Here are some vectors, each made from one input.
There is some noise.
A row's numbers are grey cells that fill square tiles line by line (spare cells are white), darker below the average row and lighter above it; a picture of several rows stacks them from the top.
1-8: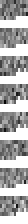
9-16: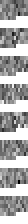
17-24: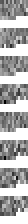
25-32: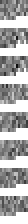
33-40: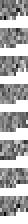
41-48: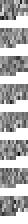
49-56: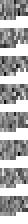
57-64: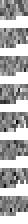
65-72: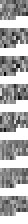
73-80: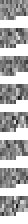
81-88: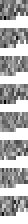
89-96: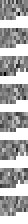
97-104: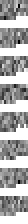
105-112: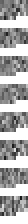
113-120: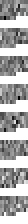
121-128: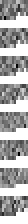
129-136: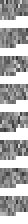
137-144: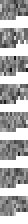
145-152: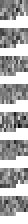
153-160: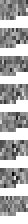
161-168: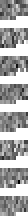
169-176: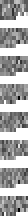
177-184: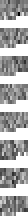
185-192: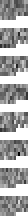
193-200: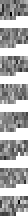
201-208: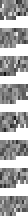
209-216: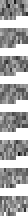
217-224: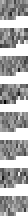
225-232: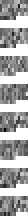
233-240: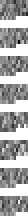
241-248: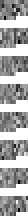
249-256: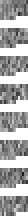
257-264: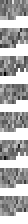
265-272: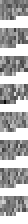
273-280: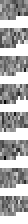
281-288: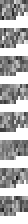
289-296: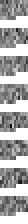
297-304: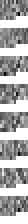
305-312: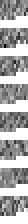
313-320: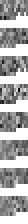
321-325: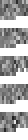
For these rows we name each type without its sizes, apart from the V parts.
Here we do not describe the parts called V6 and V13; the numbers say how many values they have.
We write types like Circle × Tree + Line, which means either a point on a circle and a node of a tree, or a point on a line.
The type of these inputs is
Circle × Circle + (Line + V13) × V6.
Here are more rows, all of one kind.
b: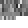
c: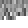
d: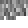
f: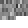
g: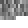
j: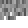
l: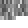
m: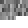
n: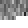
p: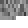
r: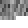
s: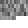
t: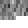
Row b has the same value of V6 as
f, j and m.
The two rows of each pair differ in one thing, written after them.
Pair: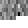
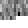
the value of V6
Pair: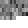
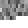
the value of V13
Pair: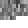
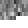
the value of V13
